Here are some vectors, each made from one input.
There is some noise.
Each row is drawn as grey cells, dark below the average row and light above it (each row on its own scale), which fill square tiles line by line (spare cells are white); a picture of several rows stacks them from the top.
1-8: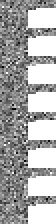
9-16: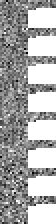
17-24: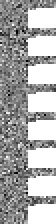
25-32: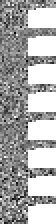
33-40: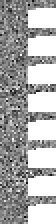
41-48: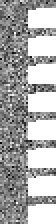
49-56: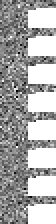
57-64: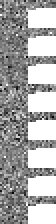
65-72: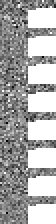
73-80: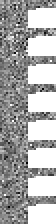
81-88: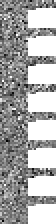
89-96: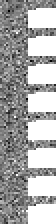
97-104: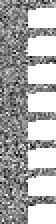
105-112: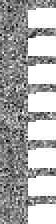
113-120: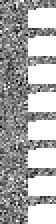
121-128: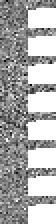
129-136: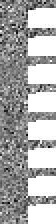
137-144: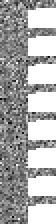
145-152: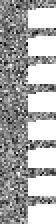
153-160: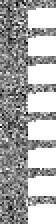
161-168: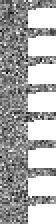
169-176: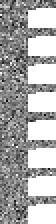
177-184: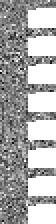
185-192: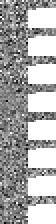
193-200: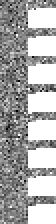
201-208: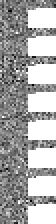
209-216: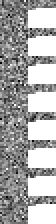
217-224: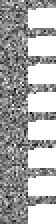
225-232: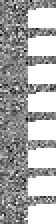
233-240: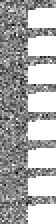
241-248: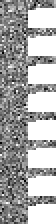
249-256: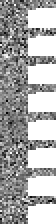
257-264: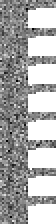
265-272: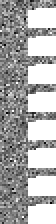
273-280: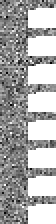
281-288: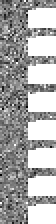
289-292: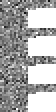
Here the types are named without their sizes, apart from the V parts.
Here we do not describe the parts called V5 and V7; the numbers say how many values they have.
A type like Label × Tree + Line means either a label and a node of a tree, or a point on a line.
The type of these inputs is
(Bool × V5 + List(V7)) × Line × (Line + Tree).
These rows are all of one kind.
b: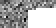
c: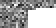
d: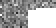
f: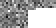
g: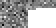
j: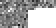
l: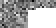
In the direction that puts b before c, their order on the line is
j, g, b, f, l, c, d.
